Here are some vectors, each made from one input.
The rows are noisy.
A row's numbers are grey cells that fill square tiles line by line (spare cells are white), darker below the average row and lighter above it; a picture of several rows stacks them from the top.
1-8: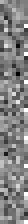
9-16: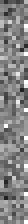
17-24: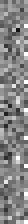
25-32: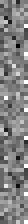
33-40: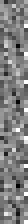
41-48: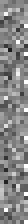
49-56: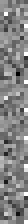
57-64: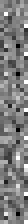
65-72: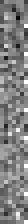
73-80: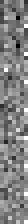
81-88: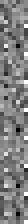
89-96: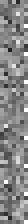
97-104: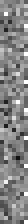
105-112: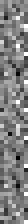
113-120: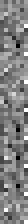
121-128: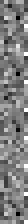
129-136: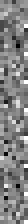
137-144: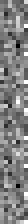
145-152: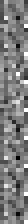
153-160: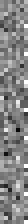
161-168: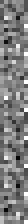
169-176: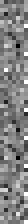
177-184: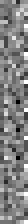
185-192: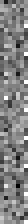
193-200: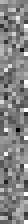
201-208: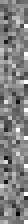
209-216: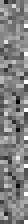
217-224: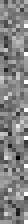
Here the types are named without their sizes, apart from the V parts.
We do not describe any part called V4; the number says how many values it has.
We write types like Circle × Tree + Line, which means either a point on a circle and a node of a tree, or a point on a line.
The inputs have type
Circle + Line × List(V4).
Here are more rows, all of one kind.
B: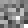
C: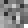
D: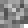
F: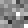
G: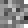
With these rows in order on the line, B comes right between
D and F.
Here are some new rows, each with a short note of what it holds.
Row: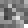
a point on a line, together with a list of two items
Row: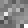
a point on a line, together with the empty list
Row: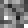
a point on a circle
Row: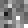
a point on a line, together with a list of two items
